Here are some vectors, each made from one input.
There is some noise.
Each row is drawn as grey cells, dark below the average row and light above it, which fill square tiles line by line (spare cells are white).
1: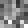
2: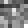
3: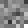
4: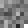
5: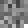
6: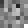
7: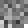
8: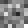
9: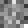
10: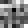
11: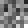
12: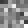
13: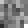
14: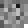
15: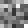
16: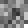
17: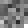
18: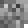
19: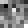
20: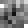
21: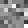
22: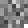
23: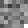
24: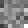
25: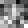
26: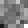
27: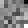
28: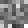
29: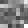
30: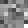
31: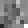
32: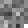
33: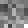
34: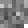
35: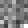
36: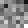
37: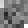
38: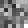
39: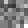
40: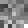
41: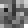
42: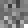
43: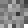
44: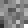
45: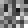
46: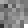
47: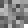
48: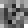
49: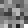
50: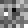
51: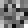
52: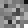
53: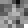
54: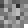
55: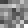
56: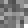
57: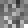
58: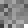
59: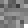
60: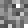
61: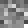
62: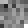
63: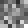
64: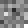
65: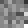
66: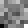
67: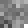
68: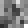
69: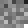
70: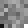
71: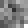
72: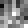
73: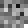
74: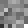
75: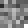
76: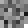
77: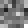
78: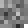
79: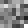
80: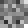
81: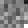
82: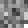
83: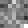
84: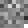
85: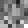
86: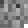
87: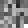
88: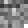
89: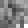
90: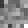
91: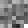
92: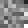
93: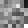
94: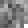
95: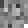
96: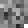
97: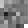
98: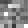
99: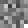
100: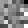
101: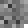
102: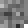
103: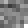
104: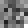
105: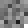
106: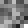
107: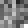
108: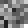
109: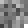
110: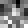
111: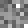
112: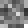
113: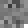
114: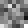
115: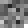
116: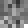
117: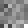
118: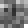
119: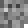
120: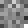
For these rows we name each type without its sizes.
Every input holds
a label, together with either a label, or four true/false values.
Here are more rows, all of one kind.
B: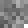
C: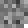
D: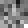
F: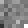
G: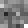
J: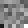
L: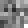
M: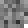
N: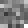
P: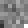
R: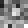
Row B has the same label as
F, J, L and P.
